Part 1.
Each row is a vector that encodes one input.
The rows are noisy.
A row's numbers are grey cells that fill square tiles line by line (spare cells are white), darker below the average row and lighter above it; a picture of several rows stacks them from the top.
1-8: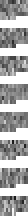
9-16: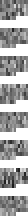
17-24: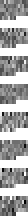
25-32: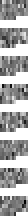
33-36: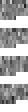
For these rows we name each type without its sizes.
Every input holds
a point on a line.
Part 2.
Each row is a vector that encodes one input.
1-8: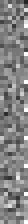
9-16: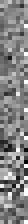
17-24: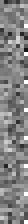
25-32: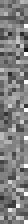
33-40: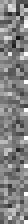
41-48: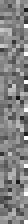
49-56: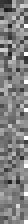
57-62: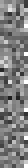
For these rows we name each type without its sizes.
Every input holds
a point on a circle.
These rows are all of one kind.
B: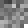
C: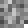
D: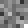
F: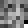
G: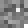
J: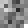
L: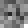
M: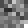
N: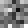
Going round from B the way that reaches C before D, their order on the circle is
B, J, N, F, C, G, D, M, L.
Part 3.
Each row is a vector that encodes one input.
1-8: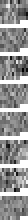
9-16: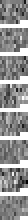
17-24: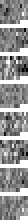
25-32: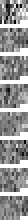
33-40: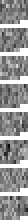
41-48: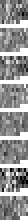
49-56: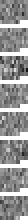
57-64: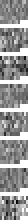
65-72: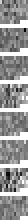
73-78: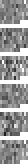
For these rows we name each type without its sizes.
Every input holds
either a fixed value, or four true/false values.
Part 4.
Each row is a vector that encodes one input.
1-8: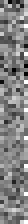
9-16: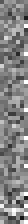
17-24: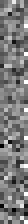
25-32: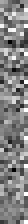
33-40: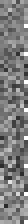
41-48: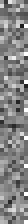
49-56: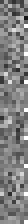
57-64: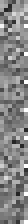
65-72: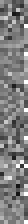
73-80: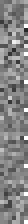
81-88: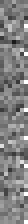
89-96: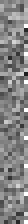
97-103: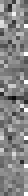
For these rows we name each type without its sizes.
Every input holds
four true/false values.
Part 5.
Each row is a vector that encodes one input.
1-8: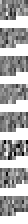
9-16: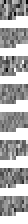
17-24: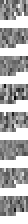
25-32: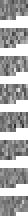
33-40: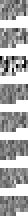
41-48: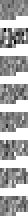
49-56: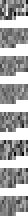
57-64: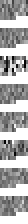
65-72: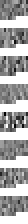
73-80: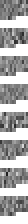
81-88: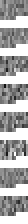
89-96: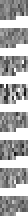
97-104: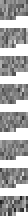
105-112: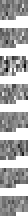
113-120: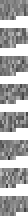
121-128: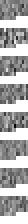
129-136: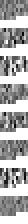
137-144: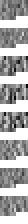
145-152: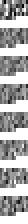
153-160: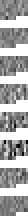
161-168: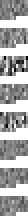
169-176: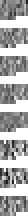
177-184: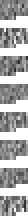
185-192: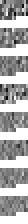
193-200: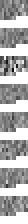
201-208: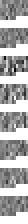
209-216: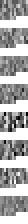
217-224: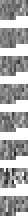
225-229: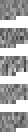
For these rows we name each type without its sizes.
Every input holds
either a fixed value, or three true/false values.
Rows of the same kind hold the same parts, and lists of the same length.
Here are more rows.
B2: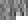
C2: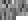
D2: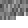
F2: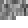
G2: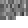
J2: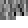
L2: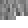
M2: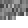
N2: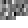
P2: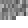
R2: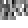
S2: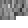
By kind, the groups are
B2, D2, F2, G2, J2, L2, M2, N2, P2, R2, S2
C2

